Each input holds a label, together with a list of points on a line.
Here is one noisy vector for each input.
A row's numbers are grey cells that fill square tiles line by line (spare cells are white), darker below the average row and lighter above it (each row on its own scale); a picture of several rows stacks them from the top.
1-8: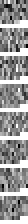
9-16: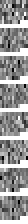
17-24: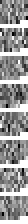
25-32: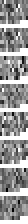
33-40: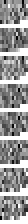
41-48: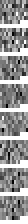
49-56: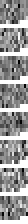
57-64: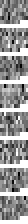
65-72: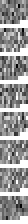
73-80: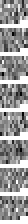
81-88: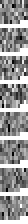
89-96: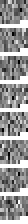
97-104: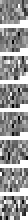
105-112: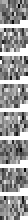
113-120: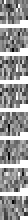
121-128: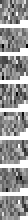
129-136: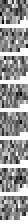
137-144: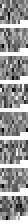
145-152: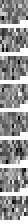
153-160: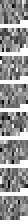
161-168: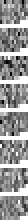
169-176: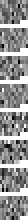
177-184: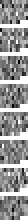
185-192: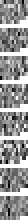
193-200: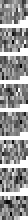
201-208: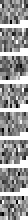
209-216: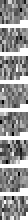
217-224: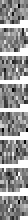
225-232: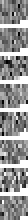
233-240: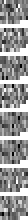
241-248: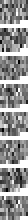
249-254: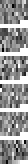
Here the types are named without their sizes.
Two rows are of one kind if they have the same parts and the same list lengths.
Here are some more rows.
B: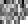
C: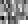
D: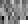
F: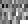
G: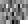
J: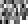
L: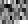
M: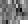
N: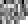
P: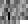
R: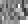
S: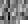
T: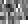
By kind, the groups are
B, C, D, F, G, N
J, M, P, S
L, R, T

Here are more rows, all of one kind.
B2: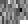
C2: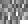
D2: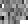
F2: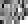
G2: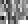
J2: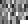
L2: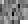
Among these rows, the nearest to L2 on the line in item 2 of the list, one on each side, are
F2 and J2.
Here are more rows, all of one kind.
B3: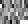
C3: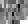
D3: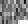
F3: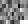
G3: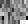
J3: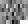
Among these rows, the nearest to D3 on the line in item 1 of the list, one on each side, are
B3 and F3.
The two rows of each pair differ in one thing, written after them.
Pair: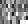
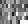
the place on the line in item 1 of the list
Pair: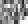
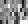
the place on the line in item 2 of the list
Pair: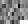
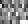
the label
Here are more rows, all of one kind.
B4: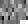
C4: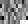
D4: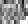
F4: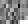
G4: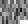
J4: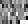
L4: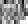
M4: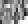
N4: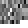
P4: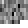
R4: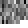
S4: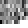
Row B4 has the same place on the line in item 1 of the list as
N4 and R4.
